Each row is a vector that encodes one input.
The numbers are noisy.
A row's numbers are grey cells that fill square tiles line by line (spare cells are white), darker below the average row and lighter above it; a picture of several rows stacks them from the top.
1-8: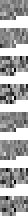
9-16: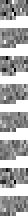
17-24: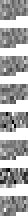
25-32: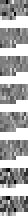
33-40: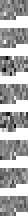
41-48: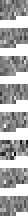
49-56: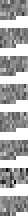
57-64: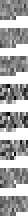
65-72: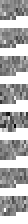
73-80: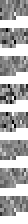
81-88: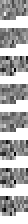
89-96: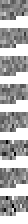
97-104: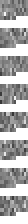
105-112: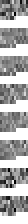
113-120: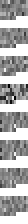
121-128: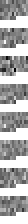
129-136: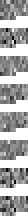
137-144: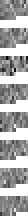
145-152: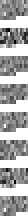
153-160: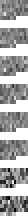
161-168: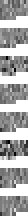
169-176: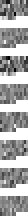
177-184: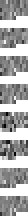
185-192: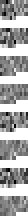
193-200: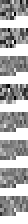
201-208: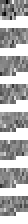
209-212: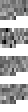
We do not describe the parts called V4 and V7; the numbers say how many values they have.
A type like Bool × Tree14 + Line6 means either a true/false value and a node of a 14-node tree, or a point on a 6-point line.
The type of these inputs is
(Line6 + V7) × V4 + Tree10.
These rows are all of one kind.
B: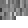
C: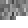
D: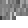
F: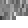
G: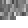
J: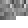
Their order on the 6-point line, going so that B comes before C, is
J, F, G, D, B, C.
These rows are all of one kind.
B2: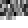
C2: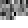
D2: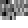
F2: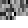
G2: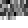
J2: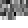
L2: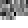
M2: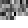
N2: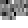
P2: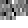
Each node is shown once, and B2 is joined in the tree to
G2.
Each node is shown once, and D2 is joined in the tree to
N2.
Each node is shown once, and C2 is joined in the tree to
L2 and M2.
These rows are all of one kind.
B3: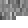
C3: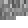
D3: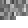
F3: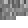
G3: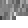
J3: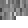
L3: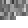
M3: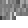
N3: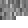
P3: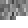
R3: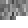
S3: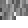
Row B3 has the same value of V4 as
G3 and M3.
